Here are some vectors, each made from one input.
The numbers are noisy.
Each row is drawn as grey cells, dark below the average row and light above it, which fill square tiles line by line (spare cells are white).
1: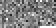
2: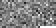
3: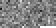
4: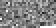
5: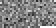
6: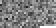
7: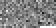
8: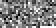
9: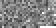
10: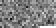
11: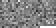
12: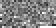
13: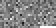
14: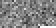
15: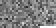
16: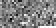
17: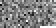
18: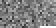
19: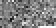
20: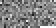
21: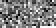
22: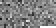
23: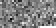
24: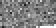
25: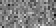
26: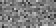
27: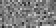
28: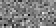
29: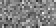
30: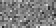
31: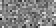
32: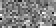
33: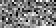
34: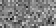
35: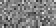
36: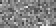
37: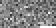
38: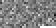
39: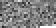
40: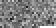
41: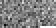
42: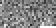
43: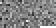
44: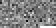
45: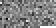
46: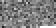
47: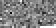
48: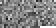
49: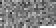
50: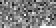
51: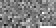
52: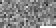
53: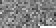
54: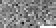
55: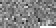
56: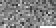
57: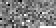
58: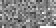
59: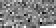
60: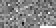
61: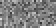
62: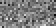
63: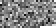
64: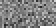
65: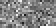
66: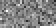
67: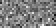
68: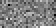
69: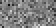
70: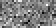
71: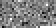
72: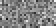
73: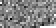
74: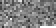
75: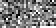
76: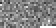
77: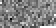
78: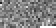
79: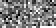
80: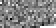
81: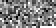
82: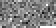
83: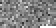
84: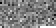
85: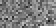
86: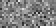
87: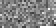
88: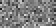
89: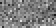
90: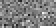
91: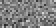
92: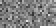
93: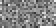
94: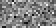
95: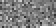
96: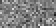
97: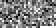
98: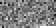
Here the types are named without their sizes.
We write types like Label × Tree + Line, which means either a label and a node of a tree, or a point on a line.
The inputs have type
List(Line).
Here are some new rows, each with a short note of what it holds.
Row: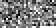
the empty list
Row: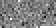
a list of two items
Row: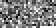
the empty list
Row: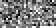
the empty list
